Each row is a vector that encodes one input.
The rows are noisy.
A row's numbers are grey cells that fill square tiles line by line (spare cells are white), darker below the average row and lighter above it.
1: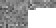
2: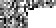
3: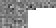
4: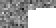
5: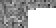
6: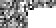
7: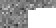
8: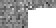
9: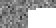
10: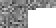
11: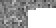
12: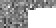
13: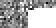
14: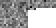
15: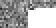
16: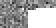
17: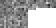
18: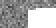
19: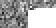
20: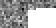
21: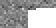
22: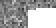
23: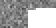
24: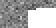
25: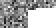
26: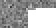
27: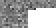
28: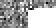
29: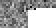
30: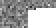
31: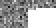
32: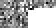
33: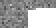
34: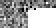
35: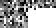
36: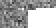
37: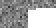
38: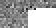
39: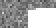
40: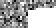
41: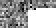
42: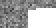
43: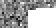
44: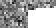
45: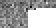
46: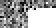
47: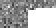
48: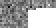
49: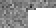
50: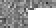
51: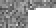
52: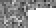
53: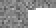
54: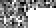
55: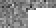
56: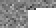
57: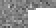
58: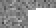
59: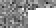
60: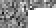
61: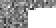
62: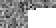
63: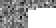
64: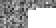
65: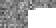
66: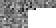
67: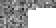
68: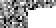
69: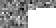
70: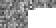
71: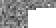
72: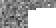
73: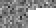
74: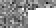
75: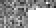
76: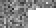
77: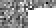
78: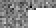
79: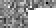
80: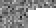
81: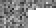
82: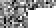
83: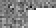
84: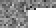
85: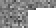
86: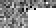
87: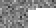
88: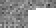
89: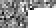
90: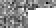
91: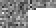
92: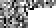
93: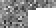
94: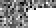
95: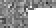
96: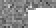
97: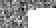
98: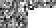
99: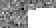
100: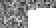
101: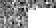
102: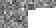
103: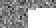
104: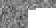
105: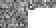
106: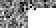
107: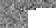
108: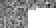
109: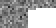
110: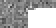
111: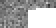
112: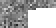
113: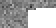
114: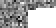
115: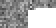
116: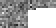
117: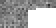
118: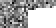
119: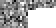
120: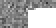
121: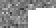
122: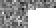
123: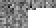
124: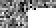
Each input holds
a point on a 6-point line, together with either a point on a 3-point line, a point on a 6-point line and a true/false value, or a point on a 5-point line.
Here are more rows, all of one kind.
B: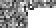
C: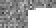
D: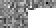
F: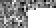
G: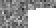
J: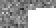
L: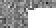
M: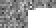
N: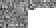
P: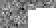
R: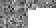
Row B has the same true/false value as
C, J and M.
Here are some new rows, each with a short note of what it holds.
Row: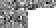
a point on a 5-point line and a point on a 6-point line
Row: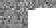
a point on a 3-point line, a point on each of two 6-point lines and a true/false value
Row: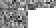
a point on a 5-point line and a point on a 6-point line
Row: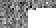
a point on a 5-point line and a point on a 6-point line
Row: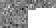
a point on a 3-point line, a point on each of two 6-point lines and a true/false value
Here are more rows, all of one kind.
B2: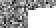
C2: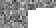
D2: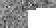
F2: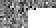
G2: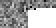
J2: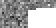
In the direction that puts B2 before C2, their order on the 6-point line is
B2, D2, G2, C2, F2, J2.
